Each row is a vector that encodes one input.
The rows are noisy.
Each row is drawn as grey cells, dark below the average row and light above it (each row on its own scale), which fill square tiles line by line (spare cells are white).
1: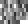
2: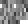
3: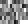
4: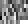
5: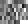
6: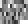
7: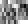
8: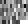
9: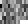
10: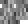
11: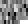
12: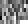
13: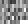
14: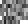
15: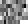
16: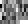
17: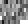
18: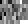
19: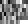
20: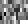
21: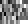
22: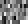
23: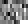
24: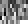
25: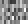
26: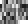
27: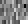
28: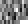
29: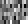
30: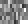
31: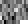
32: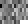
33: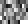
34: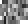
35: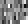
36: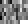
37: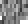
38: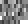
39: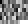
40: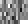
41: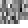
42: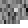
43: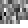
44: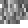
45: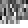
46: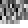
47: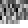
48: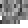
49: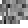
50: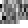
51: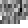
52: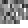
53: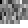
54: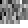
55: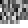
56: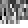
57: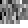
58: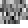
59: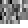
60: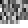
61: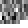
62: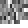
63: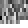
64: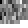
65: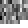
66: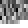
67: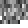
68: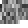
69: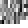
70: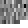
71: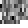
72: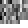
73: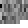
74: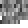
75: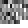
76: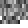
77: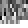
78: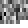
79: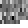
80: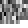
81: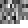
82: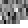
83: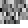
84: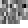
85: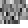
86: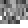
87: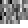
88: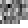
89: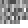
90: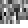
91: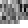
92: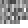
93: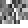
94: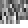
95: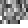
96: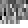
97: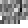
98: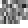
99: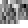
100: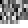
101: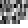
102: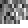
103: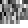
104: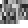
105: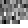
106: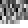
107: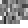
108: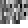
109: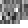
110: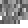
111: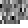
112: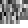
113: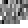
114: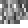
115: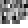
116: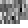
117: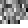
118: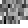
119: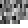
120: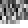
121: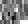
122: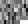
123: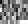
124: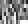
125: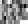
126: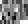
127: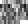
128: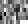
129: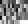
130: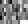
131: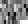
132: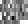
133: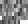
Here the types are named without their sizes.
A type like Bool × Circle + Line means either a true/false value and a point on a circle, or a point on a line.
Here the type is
Bool × Bool × Bool × Label + Circle + Unit.
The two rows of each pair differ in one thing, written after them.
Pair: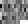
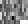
the label
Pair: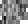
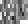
the label
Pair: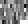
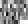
the label
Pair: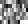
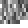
one of the three true/false values
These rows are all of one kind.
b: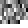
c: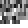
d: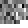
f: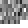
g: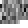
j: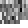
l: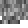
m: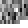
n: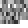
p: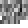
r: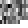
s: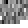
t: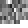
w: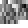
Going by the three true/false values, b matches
j, p, r and t.
